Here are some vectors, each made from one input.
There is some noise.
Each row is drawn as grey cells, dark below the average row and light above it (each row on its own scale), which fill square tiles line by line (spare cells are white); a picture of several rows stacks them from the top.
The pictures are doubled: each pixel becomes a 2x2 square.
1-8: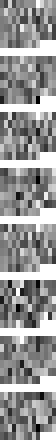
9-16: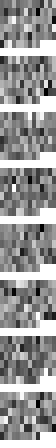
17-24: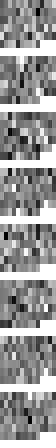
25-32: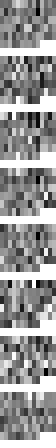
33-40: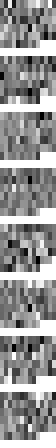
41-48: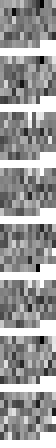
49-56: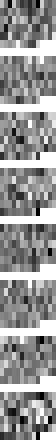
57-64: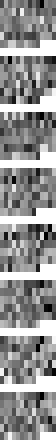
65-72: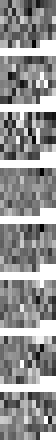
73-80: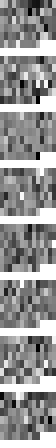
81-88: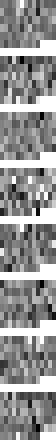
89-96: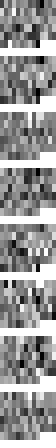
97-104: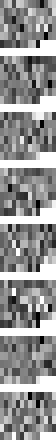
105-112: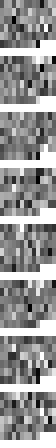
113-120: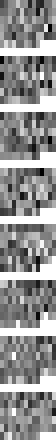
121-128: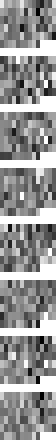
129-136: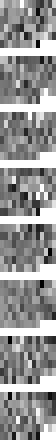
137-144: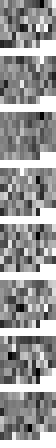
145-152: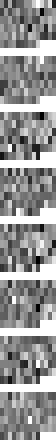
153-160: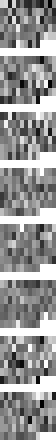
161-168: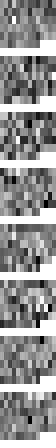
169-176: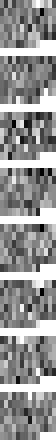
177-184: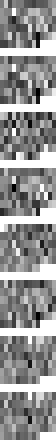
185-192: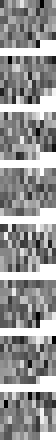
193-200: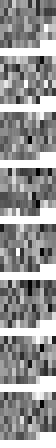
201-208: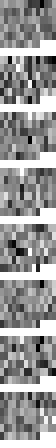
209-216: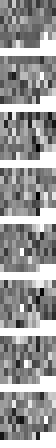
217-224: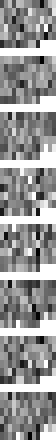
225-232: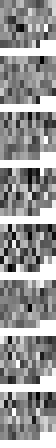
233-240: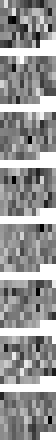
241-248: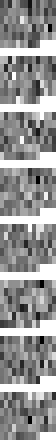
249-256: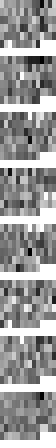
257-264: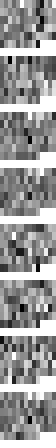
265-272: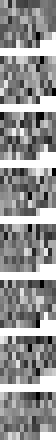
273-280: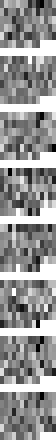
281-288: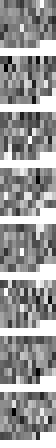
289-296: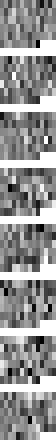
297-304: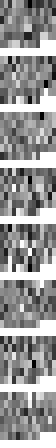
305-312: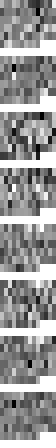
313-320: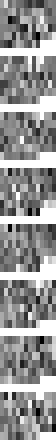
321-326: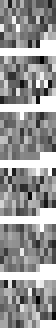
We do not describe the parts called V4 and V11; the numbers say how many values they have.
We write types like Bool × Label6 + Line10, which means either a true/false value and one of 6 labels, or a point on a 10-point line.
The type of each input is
Bool × Circle10 + Line9 × List2(V11) × V4.
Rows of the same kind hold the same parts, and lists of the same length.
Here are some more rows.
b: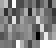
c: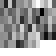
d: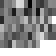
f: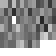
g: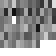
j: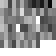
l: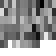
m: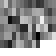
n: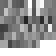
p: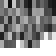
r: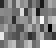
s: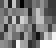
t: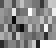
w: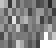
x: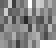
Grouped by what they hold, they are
b, f, g, j, l, w
c, n, x
d, p, r, s
m, t

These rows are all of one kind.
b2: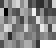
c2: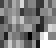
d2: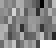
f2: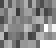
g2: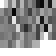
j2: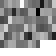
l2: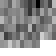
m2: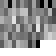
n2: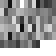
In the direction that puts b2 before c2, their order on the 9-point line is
n2, l2, g2, b2, j2, d2, c2, m2, f2.
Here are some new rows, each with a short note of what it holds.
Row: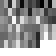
a point on a 9-point line and a value of V4, together with a list of two items
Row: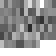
a point on a 10-point circle and a true/false value
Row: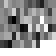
a point on a 9-point line and a value of V4, together with the empty list
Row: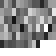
a point on a 9-point line and a value of V4, together with the empty list
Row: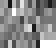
a point on a 9-point line and a value of V4, together with a list of two items
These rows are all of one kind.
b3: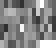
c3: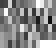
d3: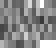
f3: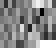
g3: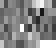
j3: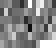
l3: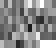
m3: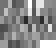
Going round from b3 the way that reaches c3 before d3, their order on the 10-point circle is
b3, m3, c3, j3, f3, g3, l3, d3.
